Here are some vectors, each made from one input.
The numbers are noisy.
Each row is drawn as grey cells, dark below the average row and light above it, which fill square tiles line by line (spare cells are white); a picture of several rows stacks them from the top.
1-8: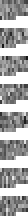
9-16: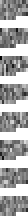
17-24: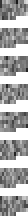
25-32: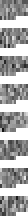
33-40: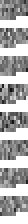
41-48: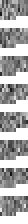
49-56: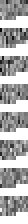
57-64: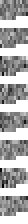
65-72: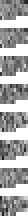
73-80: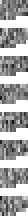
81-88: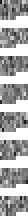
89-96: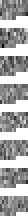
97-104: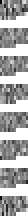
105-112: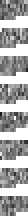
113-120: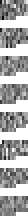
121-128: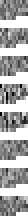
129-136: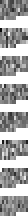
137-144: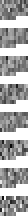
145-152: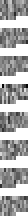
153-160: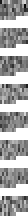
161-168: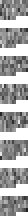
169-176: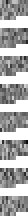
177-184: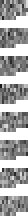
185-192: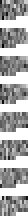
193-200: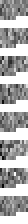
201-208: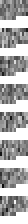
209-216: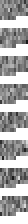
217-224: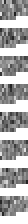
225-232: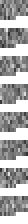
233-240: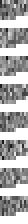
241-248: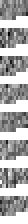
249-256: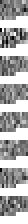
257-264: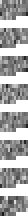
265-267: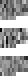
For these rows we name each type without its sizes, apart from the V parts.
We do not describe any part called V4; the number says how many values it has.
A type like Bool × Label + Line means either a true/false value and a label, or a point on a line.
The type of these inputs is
Circle × (Circle × Circle + V4).
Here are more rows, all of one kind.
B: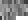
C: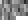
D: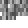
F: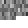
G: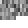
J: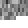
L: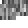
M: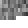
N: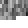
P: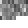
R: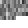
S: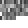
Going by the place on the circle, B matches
L, M and S.
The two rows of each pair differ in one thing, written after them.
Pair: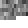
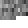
the place on the circle
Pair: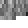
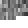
the place on the circle
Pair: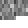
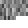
the value of V4
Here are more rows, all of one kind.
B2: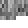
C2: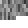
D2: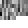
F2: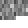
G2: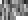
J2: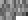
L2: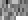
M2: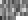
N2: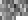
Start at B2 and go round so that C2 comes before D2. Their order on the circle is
B2, J2, F2, M2, C2, G2, N2, L2, D2.
